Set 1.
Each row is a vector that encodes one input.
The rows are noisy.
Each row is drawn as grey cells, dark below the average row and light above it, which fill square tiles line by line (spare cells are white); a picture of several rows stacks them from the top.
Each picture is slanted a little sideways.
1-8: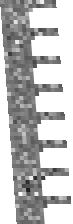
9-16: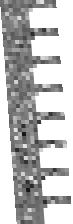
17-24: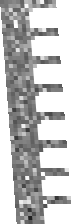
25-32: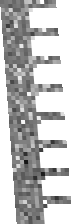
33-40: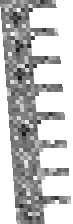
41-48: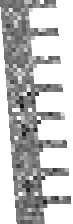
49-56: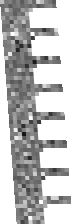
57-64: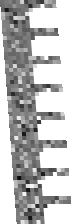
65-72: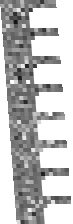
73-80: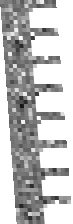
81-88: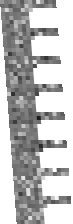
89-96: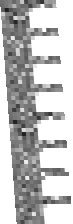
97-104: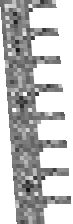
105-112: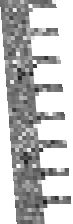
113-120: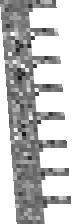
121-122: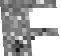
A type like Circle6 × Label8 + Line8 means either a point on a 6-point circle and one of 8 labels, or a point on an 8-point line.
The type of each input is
Line6 + List2(Line4).
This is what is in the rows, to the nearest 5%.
About 30% of them hold a point on a 6-point line. The rest are lists of up to two points on a 4-point line: about 5% of all rows are empty, 25% hold one and 35% two.
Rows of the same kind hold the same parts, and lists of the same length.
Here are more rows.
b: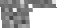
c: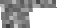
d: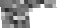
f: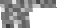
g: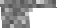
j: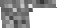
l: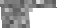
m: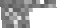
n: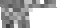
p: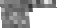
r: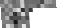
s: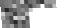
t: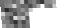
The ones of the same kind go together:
b, j, r
c, f, m, n
d, s, t
g, l, p

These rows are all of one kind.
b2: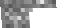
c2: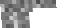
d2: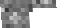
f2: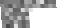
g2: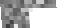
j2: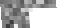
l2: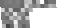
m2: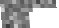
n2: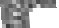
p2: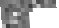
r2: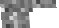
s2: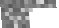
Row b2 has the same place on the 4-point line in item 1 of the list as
f2, g2, j2 and s2.
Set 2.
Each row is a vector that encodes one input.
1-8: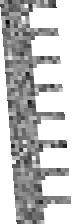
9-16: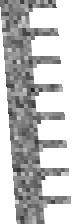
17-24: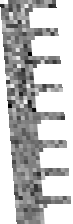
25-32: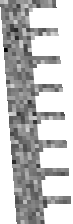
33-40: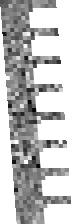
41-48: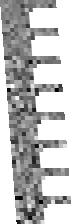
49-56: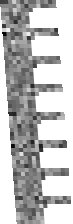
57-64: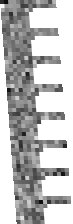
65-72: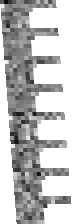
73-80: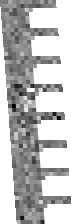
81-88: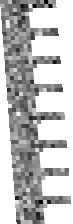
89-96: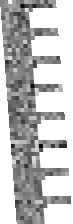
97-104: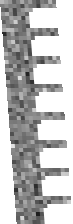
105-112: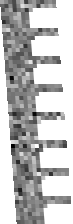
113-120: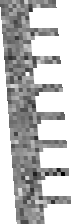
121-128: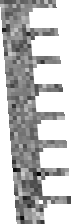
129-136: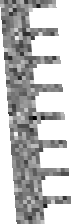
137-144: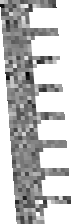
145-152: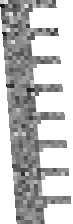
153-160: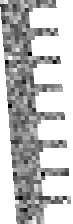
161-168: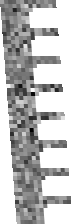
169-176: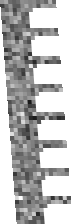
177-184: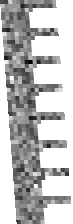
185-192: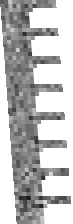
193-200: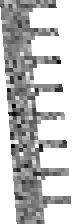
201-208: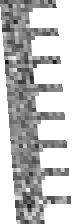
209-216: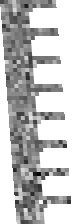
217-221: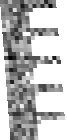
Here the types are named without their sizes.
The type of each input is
List(Circle).
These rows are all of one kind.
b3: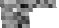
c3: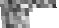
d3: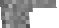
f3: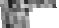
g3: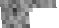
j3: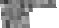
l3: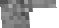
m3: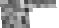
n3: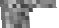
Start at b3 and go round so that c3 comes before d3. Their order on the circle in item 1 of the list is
b3, f3, c3, g3, j3, l3, d3, n3, m3.
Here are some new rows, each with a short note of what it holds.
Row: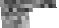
the empty list
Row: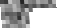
a list of one item
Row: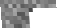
a list of three items
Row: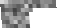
a list of two items
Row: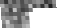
the empty list
